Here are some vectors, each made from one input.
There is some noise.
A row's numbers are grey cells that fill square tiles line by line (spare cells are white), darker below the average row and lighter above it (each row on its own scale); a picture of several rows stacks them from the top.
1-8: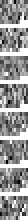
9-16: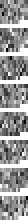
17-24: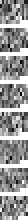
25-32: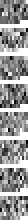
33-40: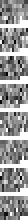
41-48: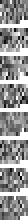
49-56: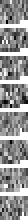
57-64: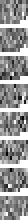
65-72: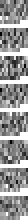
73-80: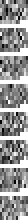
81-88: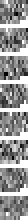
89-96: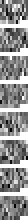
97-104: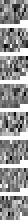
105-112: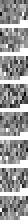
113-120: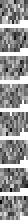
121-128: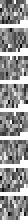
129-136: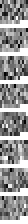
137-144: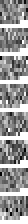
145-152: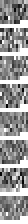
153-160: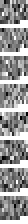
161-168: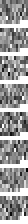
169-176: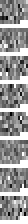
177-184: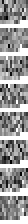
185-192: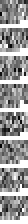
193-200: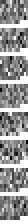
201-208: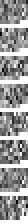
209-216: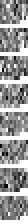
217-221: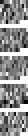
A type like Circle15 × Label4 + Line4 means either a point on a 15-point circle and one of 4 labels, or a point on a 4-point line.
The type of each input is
(Line4 + Line7) × Tree9 + List2(Line5).
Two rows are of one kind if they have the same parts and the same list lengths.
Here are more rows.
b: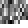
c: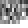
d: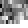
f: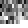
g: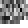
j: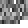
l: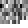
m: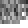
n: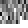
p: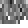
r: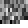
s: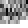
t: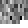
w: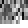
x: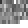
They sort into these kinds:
b, g, j, r
c, m, s, w
d, f, l, n, t
p
x

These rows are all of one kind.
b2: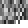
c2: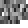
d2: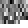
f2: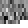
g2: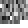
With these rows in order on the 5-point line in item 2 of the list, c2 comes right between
d2 and g2.
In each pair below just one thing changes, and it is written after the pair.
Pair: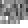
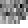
the place on the 4-point line
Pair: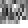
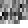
the place on the 4-point line
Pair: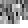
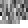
the node of the tree
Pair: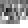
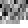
the node of the tree
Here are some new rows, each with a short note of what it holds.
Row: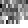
a point on a 7-point line and a node of a 9-node tree
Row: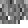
a list of one item
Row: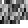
a list of two items
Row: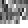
a point on a 4-point line and a node of a 9-node tree
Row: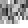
a point on a 4-point line and a node of a 9-node tree
